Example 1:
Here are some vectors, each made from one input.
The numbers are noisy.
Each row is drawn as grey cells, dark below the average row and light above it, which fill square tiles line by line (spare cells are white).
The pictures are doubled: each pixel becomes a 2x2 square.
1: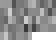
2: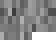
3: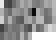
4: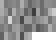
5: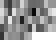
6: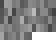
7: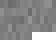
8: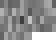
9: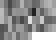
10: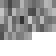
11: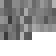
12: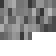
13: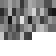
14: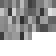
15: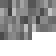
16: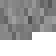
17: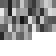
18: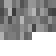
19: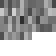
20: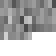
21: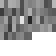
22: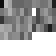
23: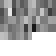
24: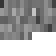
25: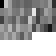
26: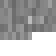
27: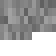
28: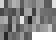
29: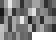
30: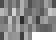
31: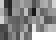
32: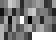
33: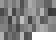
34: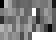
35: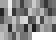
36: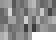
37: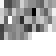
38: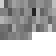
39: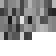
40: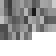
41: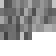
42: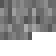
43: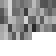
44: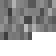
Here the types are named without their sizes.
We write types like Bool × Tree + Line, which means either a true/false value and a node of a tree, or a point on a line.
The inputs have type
Line.
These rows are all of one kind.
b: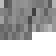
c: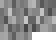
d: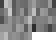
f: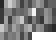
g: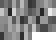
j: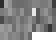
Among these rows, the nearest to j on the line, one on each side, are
c and d.
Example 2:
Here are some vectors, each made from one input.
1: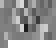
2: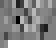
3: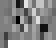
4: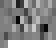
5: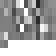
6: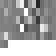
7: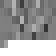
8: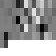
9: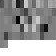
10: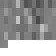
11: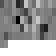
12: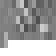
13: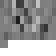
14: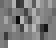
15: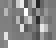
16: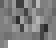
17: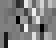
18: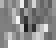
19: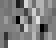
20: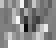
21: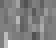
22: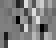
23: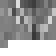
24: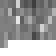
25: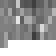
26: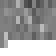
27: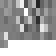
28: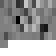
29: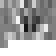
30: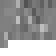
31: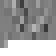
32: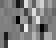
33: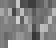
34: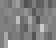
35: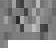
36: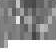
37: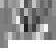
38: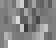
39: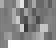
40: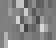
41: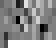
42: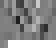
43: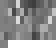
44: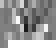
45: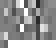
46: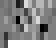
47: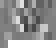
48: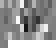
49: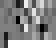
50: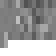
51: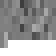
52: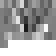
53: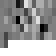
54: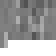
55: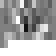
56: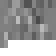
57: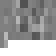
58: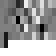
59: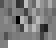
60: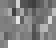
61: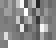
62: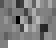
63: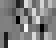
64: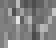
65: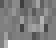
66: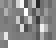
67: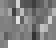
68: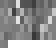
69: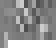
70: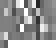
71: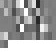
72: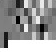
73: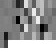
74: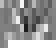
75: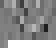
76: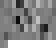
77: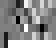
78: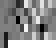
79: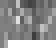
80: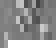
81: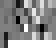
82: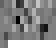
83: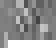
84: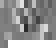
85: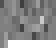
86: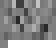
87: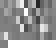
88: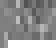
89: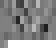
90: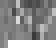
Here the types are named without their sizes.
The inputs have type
Tree.
